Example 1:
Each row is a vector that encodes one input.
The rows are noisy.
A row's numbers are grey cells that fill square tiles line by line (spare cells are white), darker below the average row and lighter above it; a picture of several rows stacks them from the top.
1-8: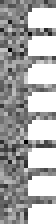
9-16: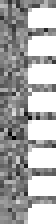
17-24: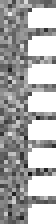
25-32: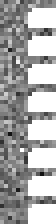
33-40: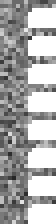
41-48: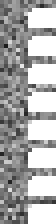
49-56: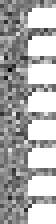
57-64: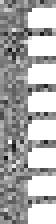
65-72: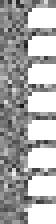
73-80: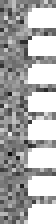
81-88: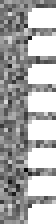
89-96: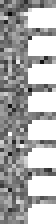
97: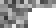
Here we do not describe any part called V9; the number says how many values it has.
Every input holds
a point on a 5-point circle, a node of an 8-node tree and a value of V9.
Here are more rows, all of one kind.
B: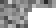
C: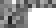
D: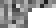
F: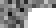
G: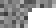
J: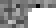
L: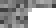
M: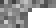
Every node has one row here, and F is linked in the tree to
L and M.
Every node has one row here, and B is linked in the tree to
C.
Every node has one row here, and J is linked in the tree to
L.
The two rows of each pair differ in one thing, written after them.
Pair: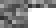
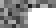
the value of V9
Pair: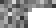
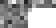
the value of V9
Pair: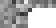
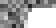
the place on the 5-point circle
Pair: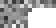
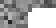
the node of the tree
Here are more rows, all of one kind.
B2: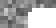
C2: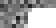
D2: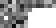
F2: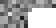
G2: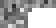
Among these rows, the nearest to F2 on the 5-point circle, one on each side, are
B2 and D2.
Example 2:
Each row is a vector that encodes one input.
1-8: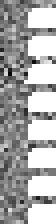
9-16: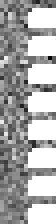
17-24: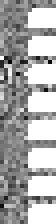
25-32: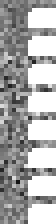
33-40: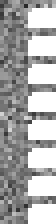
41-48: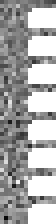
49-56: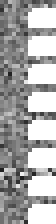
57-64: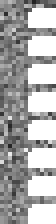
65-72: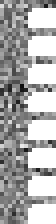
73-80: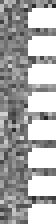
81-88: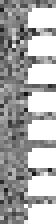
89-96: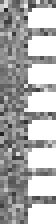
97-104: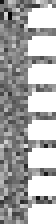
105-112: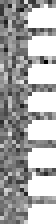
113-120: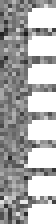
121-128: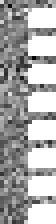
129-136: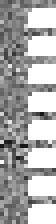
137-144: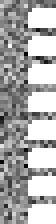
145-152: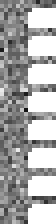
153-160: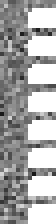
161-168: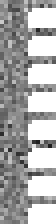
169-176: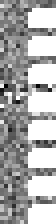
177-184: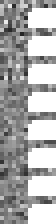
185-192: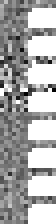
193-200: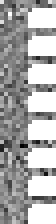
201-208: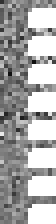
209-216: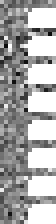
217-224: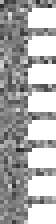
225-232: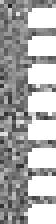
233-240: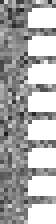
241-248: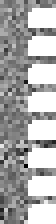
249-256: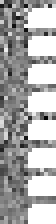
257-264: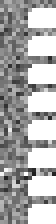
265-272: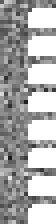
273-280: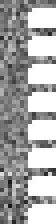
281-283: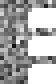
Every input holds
one of 12 labels, together with either one of 12 labels, or four true/false values.
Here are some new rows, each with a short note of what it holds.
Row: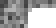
two labels (each one of 12)
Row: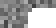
one of 12 labels and four true/false values
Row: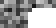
one of 12 labels and four true/false values
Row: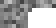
one of 12 labels and four true/false values
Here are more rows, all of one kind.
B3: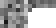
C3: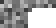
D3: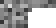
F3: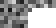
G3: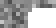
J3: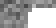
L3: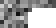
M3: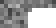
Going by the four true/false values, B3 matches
D3 and L3.
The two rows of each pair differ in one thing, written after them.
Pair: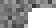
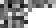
the label
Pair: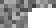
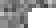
the label
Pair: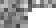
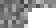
the label
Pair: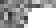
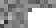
one of the four true/false values
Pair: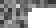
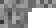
the label
